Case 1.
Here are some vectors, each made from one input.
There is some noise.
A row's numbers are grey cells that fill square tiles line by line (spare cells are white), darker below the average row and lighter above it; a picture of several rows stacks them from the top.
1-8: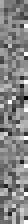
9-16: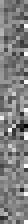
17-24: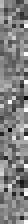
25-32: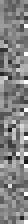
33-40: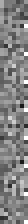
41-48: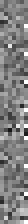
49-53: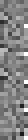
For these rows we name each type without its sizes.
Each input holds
a point on a circle.
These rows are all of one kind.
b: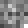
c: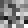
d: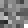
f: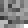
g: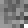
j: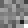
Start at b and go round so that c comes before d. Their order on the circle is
b, j, f, c, g, d.
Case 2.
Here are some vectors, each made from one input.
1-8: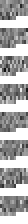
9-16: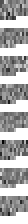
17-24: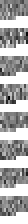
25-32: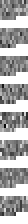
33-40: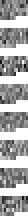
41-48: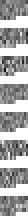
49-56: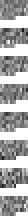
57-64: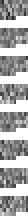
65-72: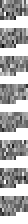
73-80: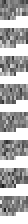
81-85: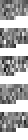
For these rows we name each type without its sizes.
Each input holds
a point on a line.
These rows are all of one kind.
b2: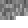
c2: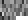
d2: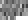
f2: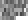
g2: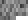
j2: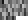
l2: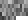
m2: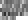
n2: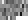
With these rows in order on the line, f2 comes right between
b2 and g2.
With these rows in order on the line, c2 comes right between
j2 and l2.
